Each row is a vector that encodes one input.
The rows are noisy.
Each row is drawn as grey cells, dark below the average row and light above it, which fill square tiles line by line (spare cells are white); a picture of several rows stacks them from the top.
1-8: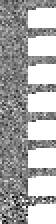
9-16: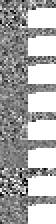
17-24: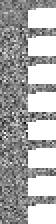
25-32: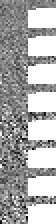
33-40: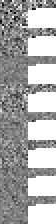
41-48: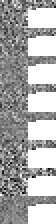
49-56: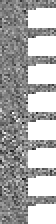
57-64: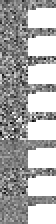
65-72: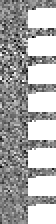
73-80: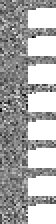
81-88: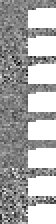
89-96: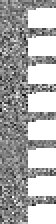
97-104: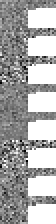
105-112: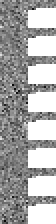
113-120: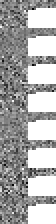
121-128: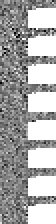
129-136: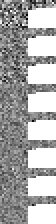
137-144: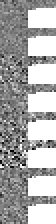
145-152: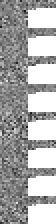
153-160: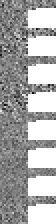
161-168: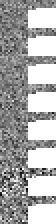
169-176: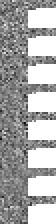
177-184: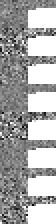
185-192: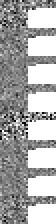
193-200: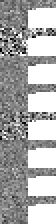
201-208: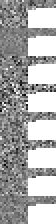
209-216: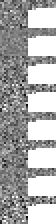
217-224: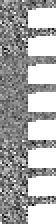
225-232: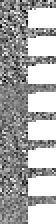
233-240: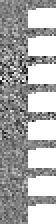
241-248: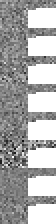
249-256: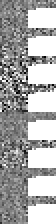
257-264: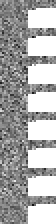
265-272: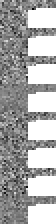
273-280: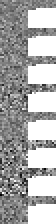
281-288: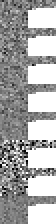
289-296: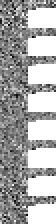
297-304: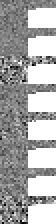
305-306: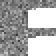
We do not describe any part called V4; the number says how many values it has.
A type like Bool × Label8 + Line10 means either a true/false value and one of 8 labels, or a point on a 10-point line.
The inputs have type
Line6 × List2(V4) + List2(Line11).
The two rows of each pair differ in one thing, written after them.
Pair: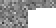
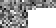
the place on the 6-point line
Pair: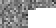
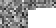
the value of V4 in item 2 of the list
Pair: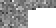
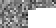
the value of V4 in item 2 of the list
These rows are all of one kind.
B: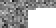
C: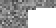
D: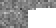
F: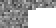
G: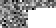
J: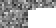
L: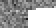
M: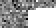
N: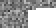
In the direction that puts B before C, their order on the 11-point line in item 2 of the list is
D, J, F, B, N, M, L, C, G.
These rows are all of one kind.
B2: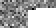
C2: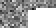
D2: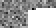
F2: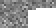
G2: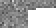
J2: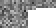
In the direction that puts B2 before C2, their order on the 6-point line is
J2, D2, G2, B2, C2, F2.
